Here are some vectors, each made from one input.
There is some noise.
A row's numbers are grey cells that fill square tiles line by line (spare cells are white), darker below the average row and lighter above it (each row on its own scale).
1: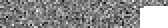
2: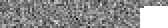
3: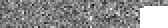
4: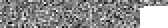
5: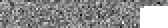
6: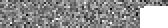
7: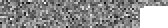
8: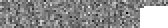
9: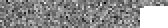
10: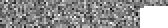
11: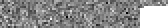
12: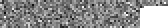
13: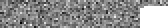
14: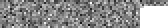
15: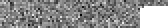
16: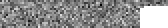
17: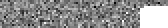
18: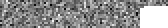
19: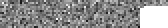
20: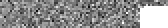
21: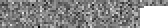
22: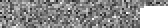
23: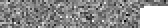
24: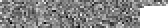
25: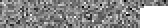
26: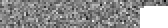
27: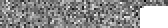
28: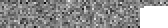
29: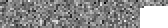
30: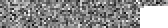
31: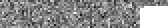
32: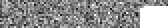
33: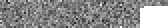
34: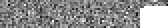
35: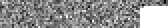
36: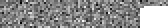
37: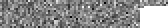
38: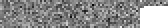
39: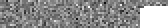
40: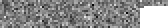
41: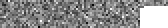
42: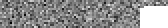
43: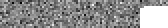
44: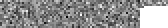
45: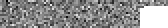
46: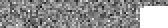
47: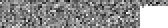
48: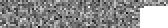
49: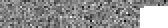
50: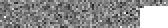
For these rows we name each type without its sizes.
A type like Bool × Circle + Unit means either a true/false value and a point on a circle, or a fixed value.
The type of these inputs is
Line + Tree.
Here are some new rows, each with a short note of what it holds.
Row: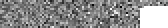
a node of a tree
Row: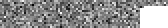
a node of a tree
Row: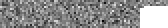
a node of a tree
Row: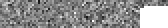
a point on a line
